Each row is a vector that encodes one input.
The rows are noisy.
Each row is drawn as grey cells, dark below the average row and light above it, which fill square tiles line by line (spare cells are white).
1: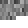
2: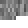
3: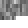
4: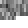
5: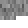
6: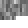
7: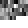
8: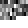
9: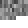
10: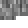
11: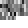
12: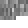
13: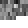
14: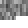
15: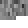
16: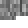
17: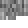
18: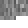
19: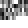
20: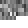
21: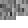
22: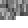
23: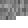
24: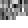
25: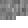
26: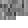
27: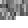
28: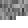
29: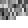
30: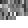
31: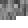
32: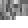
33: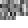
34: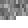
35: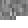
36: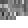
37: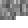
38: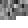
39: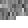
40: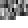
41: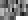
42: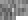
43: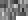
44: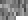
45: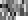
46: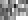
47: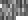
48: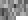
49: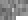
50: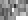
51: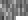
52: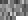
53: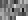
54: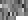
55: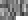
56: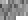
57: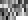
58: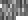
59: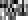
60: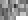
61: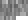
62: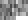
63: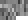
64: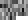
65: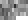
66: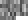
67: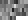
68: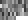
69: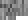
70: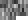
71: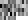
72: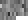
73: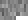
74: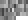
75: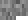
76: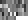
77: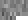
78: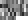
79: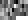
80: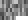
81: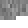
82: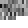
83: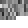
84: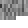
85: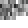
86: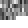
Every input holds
either a point on a 4-point line, or a point on each of three 5-point lines.
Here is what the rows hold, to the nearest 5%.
About 30% of them hold a point on a 4-point line. The rest hold a point on each of three 5-point lines.
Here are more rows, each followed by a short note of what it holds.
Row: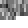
a point on a 4-point line
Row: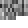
a point on each of three 5-point lines
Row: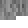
a point on each of three 5-point lines
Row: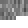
a point on each of three 5-point lines
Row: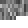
a point on each of three 5-point lines
